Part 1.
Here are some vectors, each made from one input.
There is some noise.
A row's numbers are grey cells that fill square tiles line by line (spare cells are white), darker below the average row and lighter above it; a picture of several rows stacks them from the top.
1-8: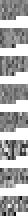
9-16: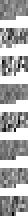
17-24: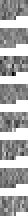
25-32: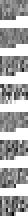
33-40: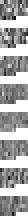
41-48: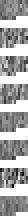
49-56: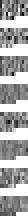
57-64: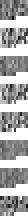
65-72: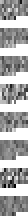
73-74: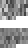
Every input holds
either a fixed value, or a node of an 8-node tree and three true/false values.
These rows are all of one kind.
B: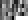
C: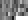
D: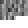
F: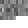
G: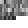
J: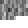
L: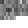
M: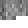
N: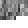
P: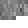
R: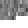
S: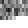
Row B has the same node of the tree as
D and L.
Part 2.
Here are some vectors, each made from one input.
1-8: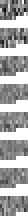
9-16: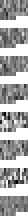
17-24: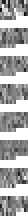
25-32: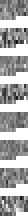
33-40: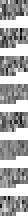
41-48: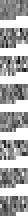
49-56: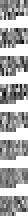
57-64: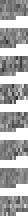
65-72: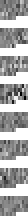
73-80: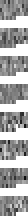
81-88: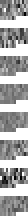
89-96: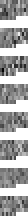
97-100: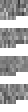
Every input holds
either a point on a 6-point circle and a true/false value, or a fixed value.
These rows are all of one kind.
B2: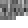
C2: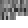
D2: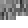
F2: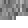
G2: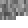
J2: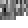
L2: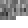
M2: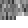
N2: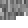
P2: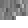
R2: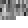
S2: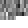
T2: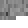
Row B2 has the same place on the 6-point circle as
F2 and R2.
